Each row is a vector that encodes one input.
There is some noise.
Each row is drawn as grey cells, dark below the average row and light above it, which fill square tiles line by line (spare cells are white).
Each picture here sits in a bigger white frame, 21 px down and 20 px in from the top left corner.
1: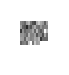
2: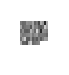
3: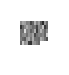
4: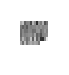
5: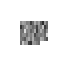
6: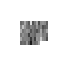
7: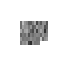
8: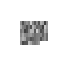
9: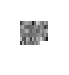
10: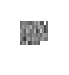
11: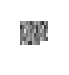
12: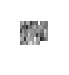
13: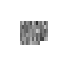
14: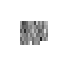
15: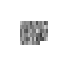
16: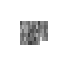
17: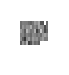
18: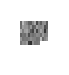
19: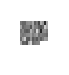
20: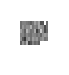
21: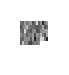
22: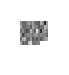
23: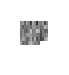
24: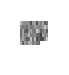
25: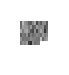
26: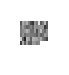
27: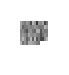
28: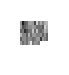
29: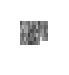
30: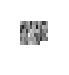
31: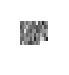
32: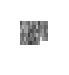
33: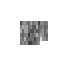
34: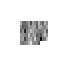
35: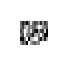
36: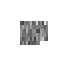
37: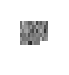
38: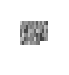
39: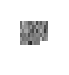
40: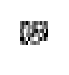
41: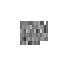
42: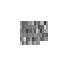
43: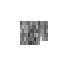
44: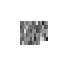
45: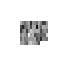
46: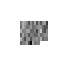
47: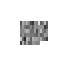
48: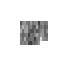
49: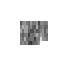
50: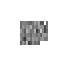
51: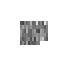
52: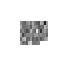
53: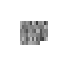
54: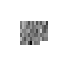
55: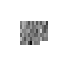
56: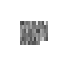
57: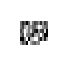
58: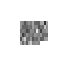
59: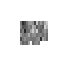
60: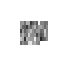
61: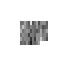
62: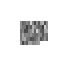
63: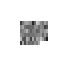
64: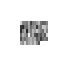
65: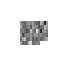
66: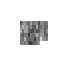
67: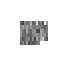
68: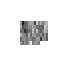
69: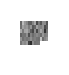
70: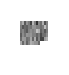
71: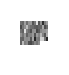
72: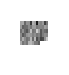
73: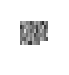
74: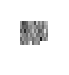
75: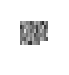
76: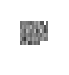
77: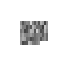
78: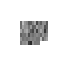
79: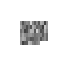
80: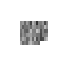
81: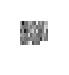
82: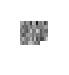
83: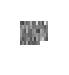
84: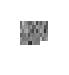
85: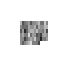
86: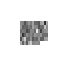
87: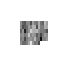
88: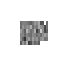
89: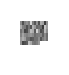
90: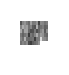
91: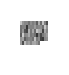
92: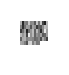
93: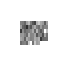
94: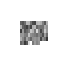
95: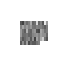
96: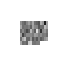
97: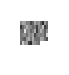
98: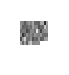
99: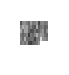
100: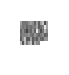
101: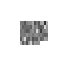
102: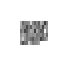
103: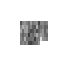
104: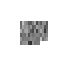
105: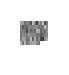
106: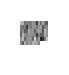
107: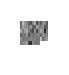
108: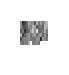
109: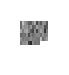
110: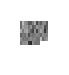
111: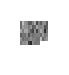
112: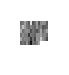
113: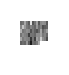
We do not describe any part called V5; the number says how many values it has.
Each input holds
a list of up to two items, each a true/false value and a value of V5.
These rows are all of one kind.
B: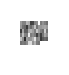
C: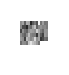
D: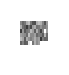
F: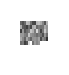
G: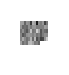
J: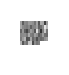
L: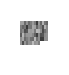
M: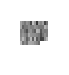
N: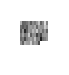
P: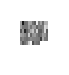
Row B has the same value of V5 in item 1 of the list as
C, D and F.
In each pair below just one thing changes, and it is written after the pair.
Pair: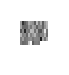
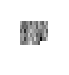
the true/false value in item 1 of the list
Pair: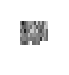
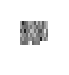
the value of V5 in item 2 of the list
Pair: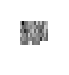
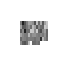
the value of V5 in item 2 of the list
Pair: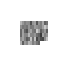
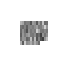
the true/false value in item 2 of the list
